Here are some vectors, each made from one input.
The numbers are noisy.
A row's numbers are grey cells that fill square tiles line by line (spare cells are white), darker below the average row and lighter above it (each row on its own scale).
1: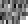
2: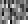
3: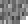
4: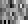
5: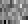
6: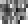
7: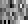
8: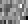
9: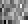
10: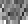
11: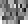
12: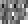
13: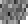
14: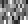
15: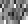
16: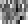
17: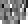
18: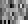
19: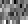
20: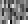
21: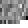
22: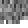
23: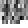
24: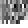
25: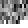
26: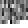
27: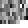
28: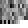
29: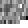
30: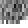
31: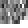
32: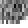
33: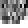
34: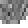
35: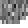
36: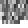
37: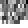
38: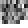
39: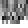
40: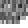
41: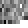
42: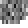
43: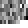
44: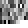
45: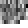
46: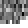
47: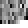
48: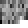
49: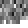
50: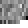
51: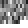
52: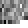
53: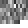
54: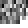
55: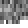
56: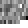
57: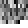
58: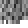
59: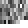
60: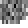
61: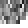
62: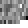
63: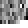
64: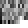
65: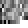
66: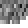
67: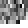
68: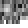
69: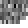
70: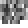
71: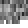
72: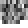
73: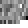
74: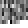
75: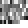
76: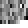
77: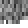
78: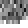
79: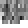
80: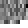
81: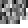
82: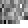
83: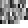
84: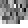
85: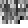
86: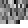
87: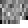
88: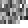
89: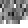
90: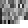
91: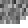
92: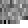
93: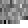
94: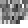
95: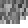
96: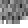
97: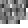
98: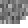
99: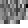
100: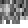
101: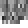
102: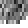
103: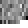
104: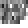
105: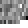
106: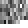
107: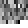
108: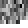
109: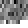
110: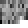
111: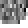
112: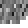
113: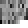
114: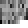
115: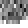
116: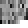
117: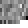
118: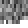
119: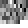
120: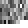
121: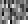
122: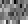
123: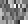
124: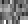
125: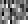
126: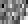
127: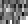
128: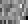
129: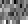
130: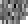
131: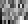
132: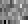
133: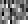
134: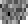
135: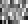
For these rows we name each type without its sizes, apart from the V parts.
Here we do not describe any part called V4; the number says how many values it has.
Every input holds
a list of items, each a true/false value and a value of V4.
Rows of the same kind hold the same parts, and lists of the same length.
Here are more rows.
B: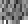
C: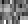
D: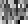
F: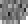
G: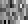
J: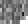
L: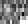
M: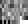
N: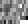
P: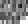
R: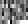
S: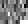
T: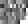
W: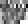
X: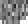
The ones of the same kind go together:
B, C, D, F, J, L, P, S, T, W, X
G, M, N
R

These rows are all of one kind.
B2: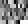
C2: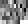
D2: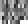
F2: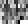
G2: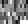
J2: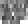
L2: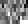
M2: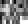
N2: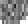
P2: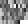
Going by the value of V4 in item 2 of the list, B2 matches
D2, F2, G2 and M2.
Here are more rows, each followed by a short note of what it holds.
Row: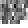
a list of two items
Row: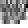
a list of two items
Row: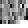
a list of one item
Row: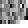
a list of one item
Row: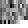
a list of one item
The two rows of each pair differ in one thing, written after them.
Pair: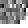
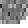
the true/false value in item 1 of the list
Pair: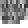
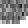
the true/false value in item 1 of the list
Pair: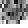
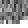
the true/false value in item 2 of the list
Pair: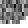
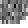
the value of V4 in item 1 of the list
